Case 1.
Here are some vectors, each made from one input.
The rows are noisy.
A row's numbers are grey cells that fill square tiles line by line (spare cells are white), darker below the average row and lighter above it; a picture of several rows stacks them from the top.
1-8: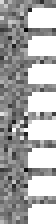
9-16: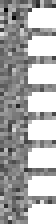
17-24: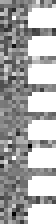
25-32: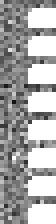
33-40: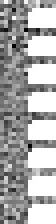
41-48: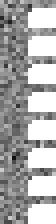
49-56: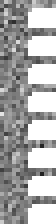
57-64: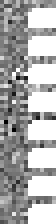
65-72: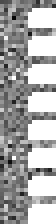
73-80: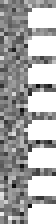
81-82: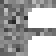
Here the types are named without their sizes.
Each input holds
either a label, or four true/false values.
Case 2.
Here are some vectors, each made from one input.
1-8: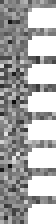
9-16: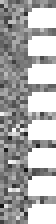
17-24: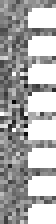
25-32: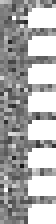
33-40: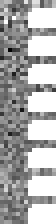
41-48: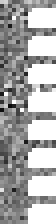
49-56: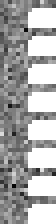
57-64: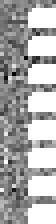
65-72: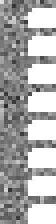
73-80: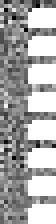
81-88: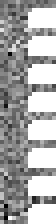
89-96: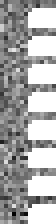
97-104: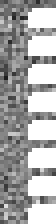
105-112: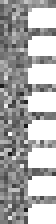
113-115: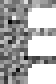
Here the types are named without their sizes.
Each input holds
either a label, or four true/false values.
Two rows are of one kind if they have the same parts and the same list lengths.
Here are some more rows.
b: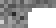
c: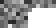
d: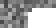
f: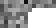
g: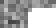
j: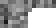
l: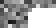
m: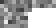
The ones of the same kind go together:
b
c, d, f, g, j, l, m

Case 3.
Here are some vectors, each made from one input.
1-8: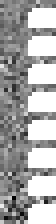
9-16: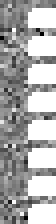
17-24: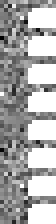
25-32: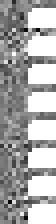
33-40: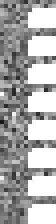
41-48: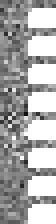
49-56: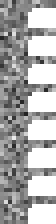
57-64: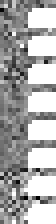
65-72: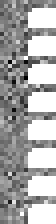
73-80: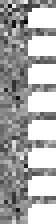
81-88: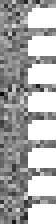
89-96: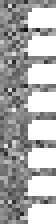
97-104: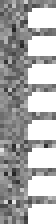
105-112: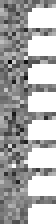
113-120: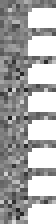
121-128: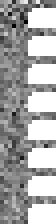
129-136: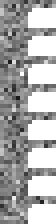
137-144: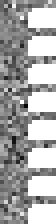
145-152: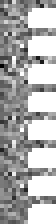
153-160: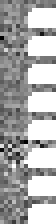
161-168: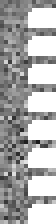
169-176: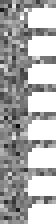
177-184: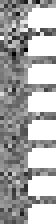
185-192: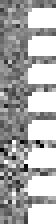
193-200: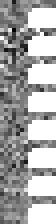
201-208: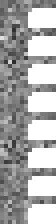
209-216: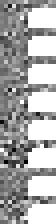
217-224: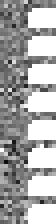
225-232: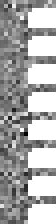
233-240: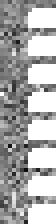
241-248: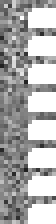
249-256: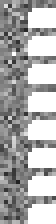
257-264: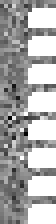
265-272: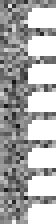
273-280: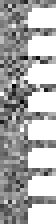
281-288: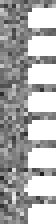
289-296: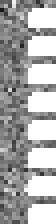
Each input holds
one of 5 labels and a point on a 9-point line.
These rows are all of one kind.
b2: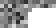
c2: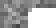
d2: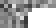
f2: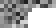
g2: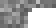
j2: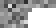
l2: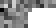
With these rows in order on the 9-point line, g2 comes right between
c2 and j2.
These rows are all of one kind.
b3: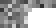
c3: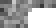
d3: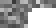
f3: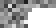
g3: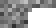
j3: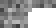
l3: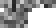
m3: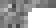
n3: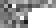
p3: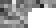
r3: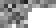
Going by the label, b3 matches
c3, g3, n3 and p3.
